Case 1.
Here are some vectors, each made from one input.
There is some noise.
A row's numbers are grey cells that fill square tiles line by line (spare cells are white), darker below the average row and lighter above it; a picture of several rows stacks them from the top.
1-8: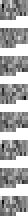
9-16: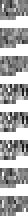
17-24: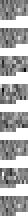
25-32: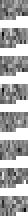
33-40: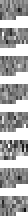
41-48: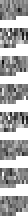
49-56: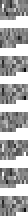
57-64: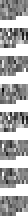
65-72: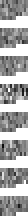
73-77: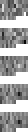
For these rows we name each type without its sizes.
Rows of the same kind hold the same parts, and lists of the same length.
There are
2 kinds of row.
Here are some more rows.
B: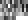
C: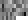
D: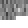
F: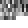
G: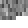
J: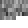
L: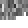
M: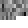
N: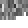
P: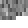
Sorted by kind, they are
B, F
C, D, G, J, L, M, N, P

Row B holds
a fixed value.
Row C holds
three true/false values.
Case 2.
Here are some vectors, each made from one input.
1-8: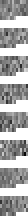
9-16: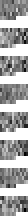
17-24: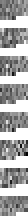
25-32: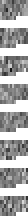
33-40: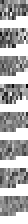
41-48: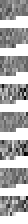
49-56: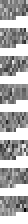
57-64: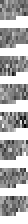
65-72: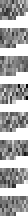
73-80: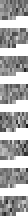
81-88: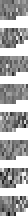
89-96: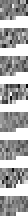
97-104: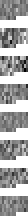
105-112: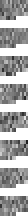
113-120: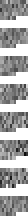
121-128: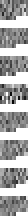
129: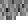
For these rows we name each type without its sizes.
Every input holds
a point on a circle.
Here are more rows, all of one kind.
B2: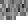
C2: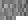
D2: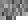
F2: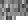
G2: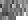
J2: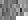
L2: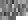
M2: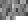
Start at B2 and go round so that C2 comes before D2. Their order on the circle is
B2, J2, M2, G2, L2, C2, D2, F2.
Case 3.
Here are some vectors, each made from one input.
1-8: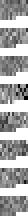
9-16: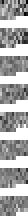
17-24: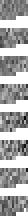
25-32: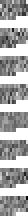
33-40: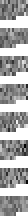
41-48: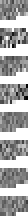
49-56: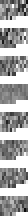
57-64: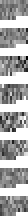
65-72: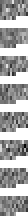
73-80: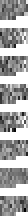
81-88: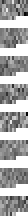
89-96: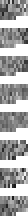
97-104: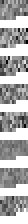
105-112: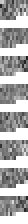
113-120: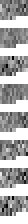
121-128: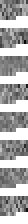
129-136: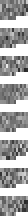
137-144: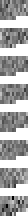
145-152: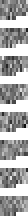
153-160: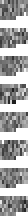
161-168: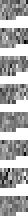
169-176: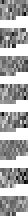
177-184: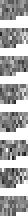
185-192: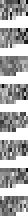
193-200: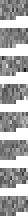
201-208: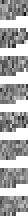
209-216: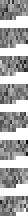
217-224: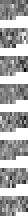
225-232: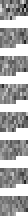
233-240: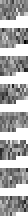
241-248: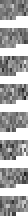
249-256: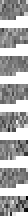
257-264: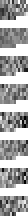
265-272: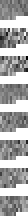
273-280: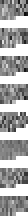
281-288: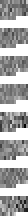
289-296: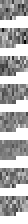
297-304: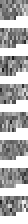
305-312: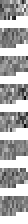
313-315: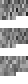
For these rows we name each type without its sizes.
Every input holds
a node of a tree.
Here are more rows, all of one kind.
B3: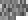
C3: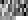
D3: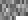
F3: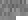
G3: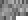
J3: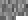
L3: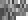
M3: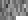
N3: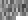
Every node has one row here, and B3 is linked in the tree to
F3 and J3.
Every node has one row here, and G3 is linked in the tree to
C3.
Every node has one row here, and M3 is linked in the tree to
F3 and L3.
